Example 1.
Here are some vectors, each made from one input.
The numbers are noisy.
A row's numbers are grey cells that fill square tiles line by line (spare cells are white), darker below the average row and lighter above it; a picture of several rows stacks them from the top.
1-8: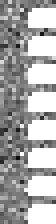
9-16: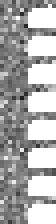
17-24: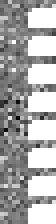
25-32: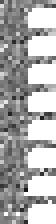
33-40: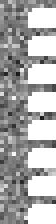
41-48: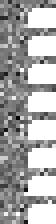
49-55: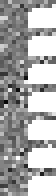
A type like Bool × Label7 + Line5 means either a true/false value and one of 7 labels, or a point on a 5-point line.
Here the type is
Bool × Bool × Bool + Label5.
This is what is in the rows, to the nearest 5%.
About 30% of them hold one of 5 labels. The rest hold three true/false values.
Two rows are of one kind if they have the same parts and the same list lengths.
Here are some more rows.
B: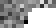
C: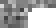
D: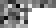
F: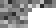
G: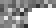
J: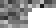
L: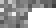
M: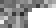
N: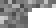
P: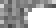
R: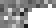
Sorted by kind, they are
B, D, F, J
C, G, L, M, N, P, R

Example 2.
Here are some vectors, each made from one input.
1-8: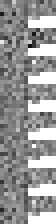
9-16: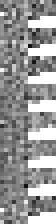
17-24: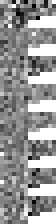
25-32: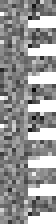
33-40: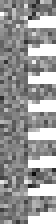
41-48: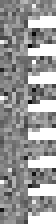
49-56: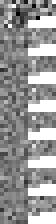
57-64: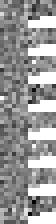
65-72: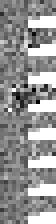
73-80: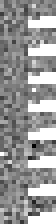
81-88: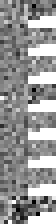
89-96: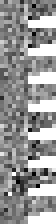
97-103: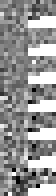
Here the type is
List2(Line6).
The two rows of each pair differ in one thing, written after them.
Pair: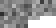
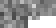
the place on the 6-point line in item 1 of the list
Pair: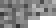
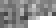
the place on the 6-point line in item 1 of the list
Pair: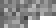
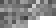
the place on the 6-point line in item 2 of the list
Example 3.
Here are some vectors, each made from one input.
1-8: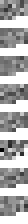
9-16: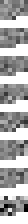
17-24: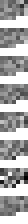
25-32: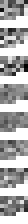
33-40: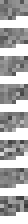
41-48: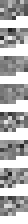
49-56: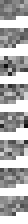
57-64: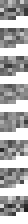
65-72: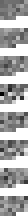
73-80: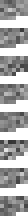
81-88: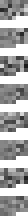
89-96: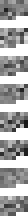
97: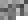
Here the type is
Bool × Bool × Bool + Circle6.
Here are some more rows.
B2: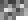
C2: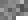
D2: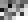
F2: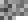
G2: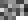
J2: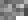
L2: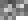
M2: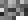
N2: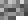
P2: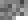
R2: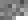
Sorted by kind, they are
B2, D2, F2, G2, J2, L2, P2, R2
C2, M2, N2

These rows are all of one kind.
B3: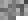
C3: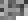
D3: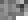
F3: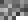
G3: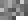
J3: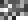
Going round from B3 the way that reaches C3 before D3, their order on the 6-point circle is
B3, C3, F3, D3, J3, G3.
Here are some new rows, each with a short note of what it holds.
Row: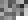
a point on a 6-point circle
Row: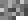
a point on a 6-point circle
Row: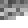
three true/false values
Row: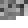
a point on a 6-point circle
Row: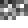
three true/false values
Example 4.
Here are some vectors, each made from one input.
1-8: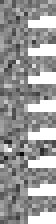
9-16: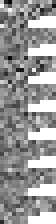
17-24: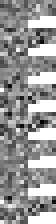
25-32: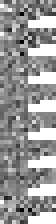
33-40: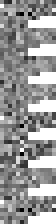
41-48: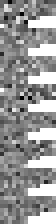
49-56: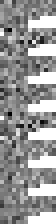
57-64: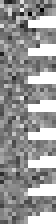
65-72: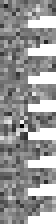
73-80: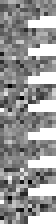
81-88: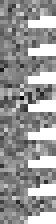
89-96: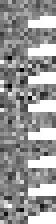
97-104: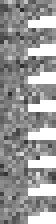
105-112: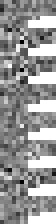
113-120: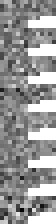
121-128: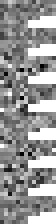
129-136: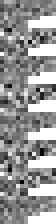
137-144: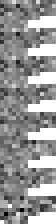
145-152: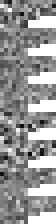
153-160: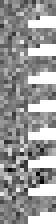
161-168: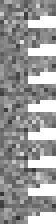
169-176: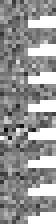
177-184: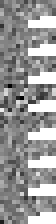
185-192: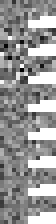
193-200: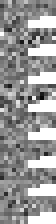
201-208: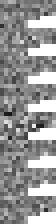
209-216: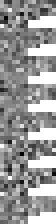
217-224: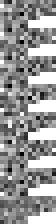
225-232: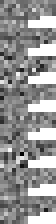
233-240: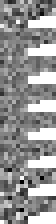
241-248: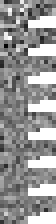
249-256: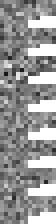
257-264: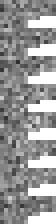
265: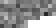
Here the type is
Line5 × Line6 + Line14.
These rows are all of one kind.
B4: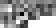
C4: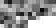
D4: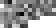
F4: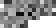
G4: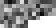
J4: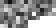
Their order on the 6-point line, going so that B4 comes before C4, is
B4, D4, C4, J4, F4, G4.
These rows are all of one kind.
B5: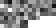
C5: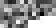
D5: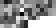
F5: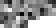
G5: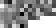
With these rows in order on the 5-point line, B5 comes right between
F5 and G5.
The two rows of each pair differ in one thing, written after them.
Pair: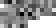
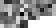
the place on the 5-point line
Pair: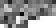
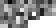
the place on the 6-point line
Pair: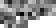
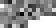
the place on the 5-point line
